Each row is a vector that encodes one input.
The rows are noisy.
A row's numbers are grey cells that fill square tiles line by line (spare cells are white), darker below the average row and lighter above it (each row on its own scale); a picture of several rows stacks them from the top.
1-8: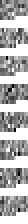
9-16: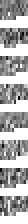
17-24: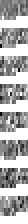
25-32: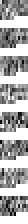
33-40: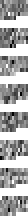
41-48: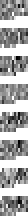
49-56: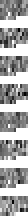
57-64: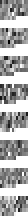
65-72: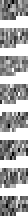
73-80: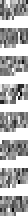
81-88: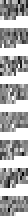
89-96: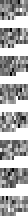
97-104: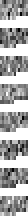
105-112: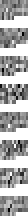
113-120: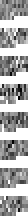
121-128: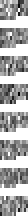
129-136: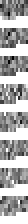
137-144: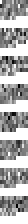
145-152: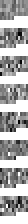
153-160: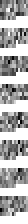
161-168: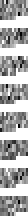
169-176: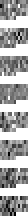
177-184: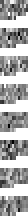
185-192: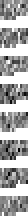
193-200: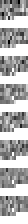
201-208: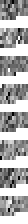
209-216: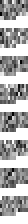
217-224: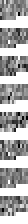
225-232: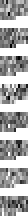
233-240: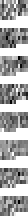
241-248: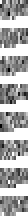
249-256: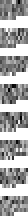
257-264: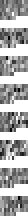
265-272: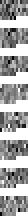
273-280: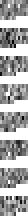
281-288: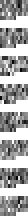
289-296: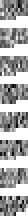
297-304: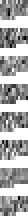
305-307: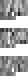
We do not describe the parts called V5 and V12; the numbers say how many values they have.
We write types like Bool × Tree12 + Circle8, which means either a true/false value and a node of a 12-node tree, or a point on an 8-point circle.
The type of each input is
(Bool × Bool × Bool × Bool + V12) × Line10 + Line8 + V5.
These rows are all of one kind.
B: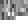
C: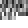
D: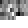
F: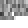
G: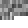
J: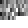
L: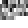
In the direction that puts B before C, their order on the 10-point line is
D, J, B, F, L, G, C.
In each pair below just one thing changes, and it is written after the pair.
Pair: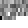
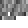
the place on the 10-point line
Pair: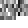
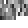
one of the four true/false values
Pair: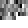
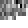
one of the four true/false values
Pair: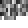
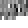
the place on the 10-point line
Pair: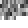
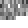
the place on the 10-point line
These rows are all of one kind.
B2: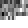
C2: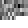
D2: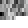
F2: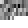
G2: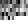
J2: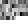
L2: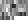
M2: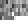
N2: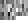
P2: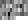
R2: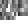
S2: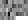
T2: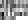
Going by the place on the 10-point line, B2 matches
C2 and D2.
